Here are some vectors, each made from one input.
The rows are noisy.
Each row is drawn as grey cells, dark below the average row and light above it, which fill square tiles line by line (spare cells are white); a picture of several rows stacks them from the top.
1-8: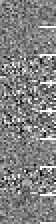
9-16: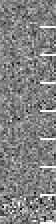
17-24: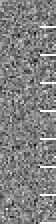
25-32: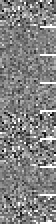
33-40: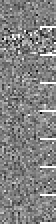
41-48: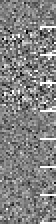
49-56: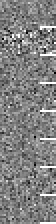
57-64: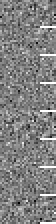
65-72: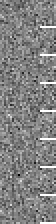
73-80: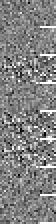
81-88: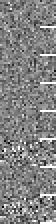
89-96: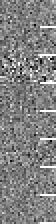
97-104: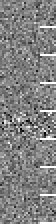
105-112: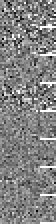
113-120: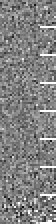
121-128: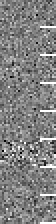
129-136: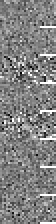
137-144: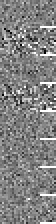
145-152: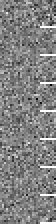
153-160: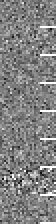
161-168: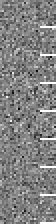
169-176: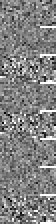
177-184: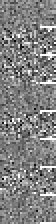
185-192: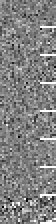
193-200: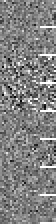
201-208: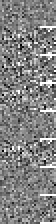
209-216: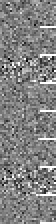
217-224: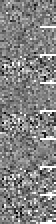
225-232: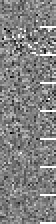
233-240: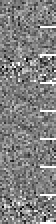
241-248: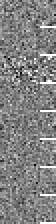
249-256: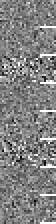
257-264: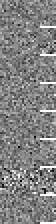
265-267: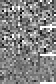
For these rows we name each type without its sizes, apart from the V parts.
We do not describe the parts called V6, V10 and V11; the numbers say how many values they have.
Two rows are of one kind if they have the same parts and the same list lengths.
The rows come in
3 kinds.
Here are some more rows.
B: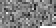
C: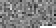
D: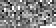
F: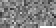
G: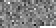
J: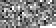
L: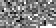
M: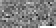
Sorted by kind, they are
B, C, F, M
D, J, L
G

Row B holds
a point on a line, a value of V10 and a value of V11.
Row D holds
a point on a line, a true/false value and a value of V6.
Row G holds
a point on each of two lines and a value of V10.
